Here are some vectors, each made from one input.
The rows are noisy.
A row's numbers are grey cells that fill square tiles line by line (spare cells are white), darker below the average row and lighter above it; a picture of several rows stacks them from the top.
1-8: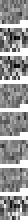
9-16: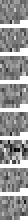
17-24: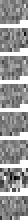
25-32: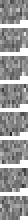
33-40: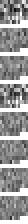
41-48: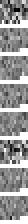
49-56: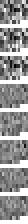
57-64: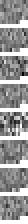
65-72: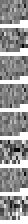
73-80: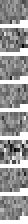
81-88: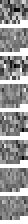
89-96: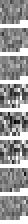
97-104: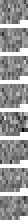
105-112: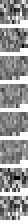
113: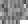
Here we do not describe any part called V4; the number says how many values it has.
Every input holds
either a point on a 5-point line, or a list of up to two items, each a true/false value and a value of V4.
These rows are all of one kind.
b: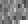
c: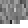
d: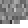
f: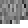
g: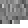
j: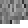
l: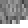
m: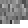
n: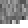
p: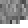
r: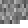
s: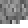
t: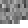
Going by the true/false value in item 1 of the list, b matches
r and t.
